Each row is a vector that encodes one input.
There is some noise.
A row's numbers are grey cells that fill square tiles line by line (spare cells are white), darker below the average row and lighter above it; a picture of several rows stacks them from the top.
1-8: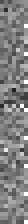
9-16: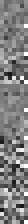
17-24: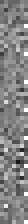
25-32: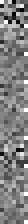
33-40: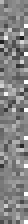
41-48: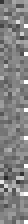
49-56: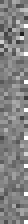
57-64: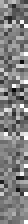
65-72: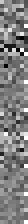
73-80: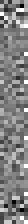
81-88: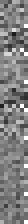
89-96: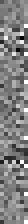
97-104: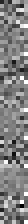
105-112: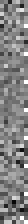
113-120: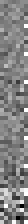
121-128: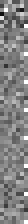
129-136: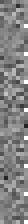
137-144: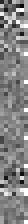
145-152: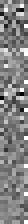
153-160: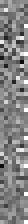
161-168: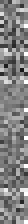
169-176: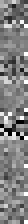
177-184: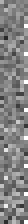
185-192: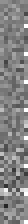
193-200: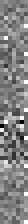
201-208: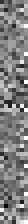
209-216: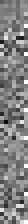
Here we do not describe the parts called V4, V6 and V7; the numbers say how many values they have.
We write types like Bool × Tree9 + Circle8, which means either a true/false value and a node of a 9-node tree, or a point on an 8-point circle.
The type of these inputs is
Bool × (Line5 + V6 × V7) × Line8 + V4.
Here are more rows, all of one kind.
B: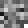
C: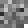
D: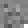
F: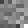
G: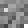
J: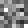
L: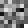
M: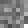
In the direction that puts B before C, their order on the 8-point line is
J, B, D, M, C, F, L, G.
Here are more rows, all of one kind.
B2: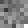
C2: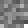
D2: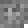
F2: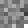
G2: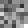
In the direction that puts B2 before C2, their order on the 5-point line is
D2, B2, C2, G2, F2.
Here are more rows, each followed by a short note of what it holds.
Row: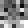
a value of V4
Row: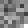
a point on a 5-point line, a point on an 8-point line and a true/false value
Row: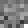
a point on an 8-point line, a true/false value, a value of V6 and a value of V7
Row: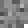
a point on a 5-point line, a point on an 8-point line and a true/false value
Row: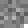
a point on a 5-point line, a point on an 8-point line and a true/false value
